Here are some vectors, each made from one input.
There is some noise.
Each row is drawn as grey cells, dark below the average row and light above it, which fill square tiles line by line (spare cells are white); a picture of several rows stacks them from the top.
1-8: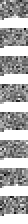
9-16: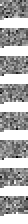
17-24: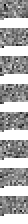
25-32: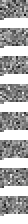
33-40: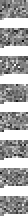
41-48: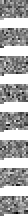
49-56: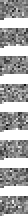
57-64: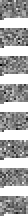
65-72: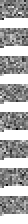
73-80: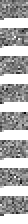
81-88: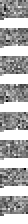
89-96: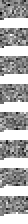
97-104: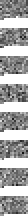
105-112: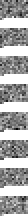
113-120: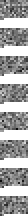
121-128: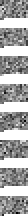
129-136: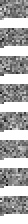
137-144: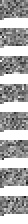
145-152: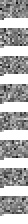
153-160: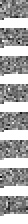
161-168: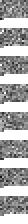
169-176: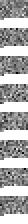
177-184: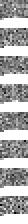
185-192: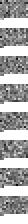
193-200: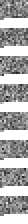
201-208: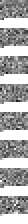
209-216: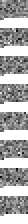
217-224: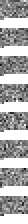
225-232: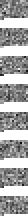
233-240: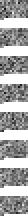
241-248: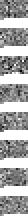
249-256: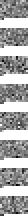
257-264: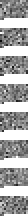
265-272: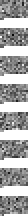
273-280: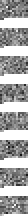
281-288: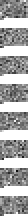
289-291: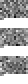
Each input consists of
one of 11 labels, together with either a point on a 16-point circle, or a fixed value.
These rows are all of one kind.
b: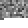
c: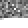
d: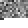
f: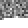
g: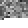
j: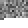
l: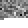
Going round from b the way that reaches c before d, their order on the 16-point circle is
b, f, g, c, l, j, d.
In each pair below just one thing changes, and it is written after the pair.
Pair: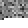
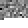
the place on the 16-point circle
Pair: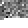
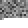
the place on the 16-point circle
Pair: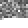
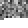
the label
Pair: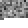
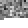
the place on the 16-point circle
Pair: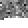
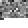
the place on the 16-point circle
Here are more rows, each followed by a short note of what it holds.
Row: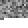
one of 11 labels
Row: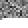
a point on a 16-point circle and one of 11 labels
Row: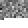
a point on a 16-point circle and one of 11 labels
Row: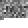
one of 11 labels
